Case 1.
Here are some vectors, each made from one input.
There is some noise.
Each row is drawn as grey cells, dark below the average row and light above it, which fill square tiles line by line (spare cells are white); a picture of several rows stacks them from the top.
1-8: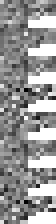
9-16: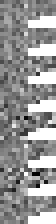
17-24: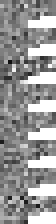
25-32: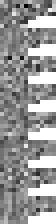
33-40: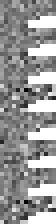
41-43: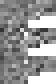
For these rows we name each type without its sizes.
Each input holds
a list of points on a line.
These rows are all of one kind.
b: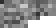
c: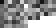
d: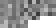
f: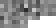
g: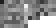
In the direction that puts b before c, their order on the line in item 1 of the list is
b, g, c, f, d.
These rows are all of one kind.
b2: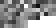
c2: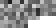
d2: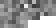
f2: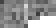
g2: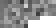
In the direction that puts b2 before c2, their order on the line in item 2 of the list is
d2, b2, f2, c2, g2.
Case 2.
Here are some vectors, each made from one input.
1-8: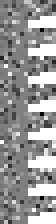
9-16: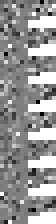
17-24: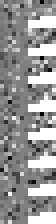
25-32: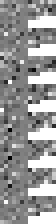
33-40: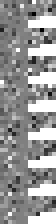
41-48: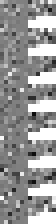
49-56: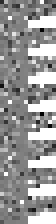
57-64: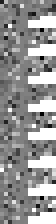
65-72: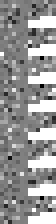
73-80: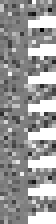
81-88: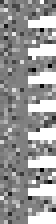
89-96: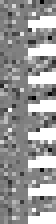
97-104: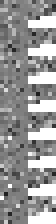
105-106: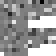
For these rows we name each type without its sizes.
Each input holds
a point on a line and a true/false value.
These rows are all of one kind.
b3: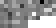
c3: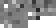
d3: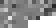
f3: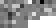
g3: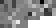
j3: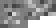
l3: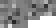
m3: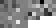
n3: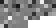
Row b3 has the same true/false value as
c3, f3 and l3.
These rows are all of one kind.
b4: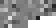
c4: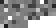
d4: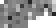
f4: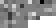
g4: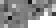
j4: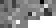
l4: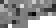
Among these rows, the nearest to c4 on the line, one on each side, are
b4 and l4.
